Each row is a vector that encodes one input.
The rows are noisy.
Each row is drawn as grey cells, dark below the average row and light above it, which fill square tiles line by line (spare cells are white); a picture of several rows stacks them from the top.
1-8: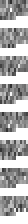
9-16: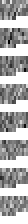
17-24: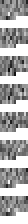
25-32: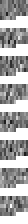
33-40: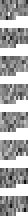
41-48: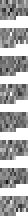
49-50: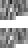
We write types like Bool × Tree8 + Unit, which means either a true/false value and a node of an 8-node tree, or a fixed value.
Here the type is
Bool × Label5.
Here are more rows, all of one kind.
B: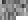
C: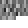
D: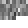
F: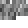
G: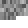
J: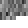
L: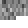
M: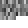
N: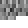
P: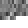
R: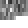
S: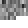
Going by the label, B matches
G, L and S.
